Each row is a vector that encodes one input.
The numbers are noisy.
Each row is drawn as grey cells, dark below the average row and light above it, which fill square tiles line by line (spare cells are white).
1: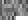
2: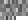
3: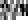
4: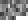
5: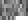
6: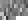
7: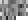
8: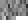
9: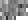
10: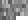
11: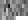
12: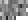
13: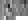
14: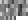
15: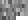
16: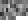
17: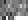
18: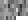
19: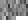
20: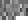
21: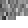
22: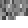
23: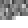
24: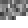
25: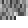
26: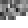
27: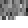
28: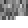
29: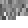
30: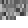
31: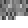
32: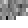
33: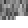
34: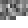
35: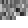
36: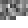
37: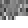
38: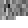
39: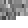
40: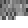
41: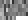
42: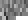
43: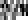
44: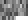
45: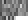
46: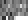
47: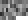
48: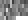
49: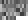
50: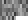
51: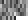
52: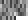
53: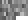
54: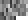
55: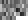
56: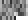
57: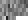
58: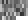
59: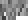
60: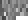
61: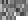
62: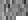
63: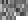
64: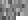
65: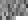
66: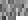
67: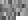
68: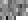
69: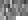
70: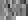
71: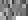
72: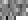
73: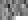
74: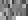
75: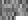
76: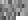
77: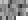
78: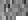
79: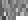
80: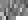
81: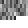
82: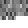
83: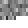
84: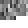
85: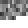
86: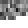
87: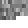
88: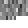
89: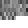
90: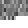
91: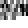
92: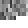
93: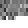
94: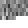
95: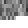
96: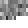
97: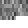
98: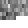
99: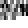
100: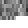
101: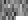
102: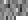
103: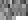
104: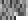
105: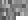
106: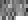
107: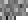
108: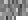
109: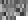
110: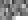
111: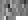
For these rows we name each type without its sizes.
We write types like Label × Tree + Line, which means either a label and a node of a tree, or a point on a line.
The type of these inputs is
List(Bool × (Label + Line)).
